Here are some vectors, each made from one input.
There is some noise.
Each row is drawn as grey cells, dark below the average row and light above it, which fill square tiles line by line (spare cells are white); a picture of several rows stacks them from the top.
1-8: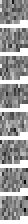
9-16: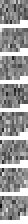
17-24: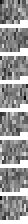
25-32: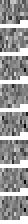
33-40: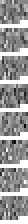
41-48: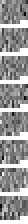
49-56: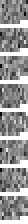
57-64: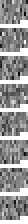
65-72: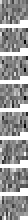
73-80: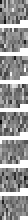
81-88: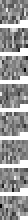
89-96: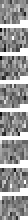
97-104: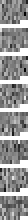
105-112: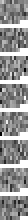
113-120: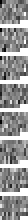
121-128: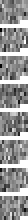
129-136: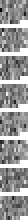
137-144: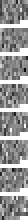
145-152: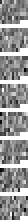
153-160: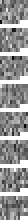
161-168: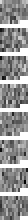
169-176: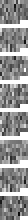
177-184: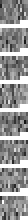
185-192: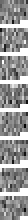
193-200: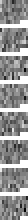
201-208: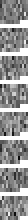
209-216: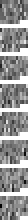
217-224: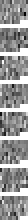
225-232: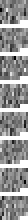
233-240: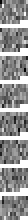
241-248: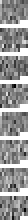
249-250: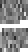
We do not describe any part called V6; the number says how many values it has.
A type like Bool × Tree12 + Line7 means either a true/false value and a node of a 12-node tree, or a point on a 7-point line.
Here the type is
Bool × (Tree10 + Unit) × V6.
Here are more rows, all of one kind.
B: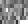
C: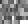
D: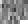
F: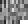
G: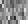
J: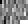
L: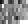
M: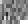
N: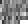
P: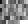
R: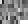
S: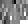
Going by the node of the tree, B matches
D, G and R.
